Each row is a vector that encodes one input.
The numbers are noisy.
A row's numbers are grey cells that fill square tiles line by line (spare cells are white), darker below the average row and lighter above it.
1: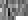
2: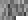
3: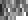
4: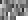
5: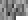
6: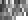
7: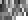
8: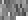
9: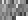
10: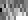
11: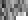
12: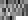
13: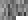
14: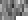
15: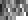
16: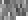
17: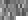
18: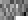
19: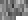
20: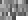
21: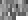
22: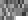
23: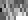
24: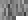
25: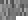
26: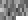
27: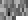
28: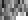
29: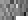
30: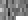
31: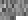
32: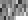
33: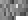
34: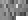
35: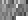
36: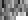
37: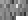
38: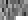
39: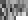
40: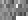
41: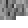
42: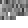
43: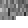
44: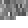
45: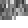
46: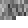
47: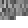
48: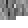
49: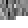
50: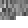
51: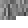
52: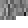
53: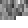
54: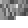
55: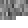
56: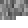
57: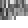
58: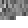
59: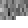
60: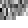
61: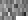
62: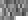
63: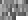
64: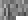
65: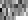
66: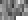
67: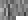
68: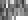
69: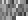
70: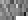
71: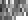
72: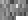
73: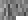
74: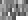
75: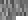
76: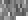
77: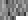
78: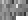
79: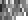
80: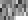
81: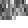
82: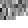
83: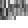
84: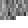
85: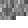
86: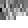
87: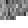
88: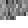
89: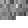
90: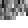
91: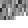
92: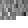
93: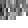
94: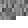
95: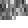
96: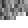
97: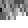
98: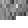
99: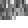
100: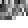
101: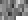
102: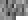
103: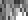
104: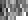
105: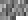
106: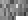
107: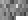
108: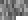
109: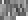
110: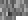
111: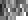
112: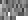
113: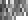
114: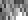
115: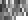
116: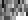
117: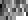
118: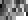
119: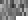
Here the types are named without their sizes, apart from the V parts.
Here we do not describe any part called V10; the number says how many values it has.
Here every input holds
either a label, or a true/false value and a value of V10.
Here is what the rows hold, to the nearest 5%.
About 35% of them hold a label. The rest hold a true/false value and a value of V10.
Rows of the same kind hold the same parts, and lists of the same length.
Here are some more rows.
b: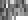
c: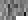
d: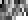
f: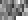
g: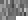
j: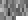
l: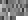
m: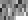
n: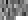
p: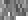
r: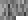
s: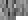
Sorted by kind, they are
b, d, m
c, f, g, j, l, n, p, r, s

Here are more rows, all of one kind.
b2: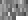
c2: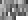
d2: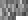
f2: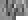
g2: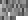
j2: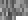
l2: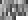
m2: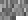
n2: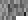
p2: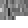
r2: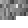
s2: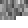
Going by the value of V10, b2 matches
c2, d2 and l2.
